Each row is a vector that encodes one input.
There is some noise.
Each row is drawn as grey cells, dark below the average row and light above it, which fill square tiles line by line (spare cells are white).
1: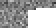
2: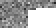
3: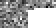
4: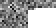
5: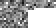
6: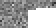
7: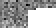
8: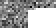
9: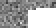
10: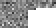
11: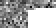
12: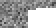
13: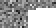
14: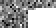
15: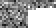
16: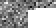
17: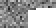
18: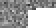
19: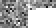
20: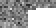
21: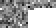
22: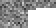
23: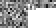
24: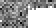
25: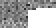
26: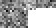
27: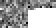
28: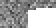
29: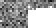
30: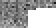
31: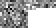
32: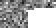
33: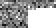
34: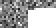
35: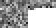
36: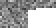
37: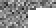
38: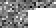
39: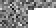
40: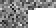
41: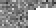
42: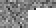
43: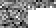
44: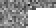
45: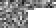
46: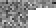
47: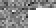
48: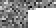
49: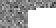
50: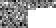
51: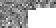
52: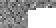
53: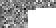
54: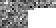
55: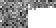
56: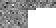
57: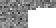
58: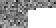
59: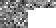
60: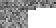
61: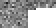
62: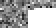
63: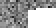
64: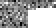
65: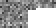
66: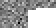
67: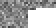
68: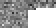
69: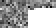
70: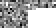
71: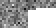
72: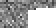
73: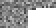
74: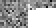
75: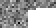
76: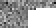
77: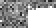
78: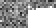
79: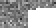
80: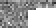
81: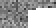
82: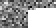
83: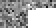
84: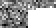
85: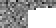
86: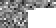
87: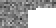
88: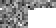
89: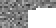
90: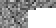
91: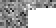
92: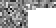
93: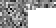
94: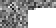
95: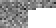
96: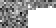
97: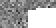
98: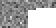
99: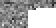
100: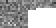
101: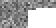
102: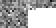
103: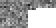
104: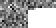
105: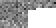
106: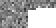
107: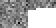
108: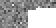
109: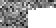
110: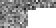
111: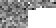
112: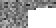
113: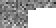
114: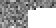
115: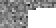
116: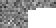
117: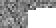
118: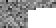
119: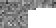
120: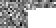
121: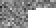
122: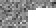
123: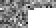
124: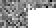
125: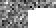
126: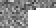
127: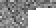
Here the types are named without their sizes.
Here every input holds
either a label and a point on each of two lines, or three true/false values.
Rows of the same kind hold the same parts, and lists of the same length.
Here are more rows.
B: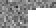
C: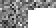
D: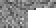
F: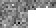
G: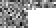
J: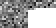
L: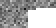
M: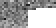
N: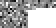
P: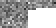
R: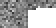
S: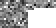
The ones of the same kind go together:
B, D, F, L, M, P, R
C, G, J, N, S

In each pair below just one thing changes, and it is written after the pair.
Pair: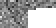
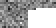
the place on one of the two lines
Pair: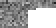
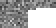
the place on one of the two lines
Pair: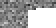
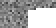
the place on one of the two lines
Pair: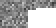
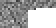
the label
